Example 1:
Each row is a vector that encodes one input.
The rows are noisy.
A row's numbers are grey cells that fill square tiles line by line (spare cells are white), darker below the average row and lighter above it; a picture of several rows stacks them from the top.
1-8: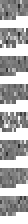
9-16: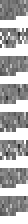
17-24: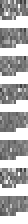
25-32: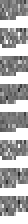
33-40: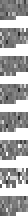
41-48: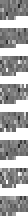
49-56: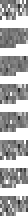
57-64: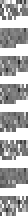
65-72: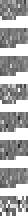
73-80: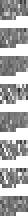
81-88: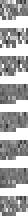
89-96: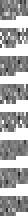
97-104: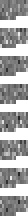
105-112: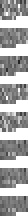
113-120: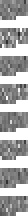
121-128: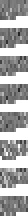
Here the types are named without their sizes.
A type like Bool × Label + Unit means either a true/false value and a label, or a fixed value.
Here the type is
Label.
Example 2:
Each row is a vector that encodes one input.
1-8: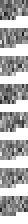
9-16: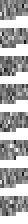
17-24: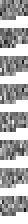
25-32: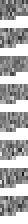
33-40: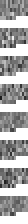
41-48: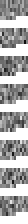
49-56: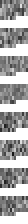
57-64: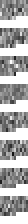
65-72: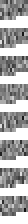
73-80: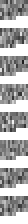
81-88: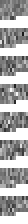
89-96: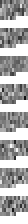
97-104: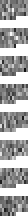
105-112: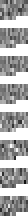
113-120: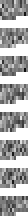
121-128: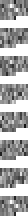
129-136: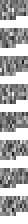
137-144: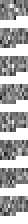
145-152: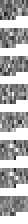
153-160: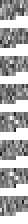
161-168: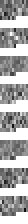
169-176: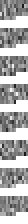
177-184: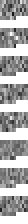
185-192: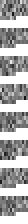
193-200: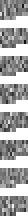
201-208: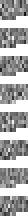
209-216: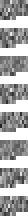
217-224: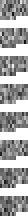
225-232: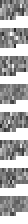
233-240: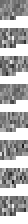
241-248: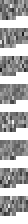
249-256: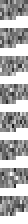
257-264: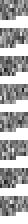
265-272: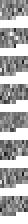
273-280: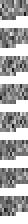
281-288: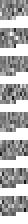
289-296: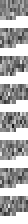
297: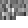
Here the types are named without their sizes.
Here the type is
Tree.
